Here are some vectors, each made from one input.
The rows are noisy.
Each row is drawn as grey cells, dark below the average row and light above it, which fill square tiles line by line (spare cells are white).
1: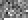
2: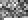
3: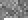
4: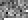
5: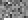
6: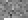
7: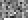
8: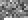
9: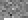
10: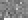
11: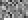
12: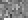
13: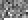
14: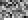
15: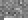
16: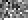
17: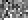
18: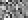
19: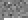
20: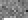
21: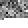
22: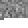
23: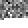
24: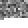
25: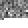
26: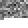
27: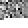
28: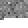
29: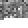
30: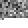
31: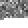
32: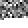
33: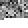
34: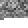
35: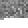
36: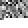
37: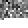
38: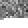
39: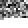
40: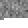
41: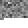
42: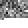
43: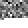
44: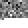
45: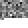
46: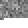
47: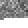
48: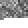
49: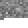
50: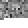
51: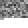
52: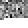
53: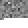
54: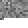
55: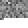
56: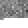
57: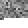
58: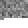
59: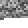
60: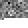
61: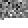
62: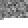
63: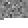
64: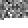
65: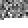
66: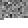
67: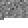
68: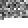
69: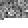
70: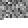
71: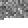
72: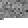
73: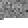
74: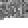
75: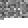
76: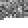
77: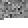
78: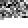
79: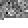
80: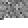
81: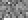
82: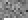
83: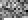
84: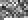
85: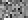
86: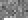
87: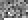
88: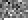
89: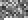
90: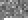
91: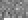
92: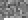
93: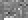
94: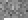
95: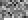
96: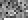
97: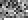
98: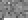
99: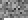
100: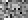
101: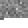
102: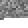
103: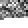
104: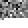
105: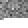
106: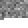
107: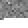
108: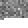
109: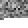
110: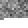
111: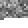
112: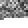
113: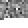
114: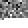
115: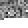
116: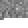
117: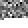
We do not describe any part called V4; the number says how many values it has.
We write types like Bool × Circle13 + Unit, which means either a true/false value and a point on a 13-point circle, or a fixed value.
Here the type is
(Label6 + Line5) × V4 + Line6.
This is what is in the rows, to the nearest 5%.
About 25% of them hold a point on a 6-point line. The rest hold a value of V4, together with either one of 6 labels, or a point on a 5-point line.
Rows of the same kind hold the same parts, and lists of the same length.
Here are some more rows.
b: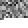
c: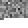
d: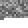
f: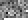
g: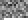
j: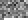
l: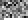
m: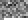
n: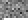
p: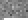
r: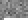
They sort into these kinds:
b, c, d, j, r
f
g, l, m, n, p

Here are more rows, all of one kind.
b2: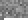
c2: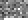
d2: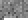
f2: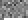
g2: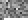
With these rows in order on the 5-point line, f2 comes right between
b2 and c2.
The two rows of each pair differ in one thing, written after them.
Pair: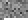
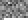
the label
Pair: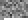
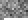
the label
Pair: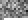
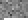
the label
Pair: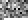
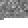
the value of V4
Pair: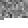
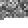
the value of V4
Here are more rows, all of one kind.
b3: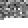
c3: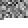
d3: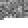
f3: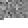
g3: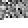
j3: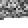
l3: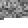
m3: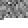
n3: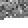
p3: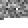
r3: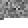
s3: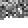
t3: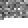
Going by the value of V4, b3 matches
j3, n3 and r3.
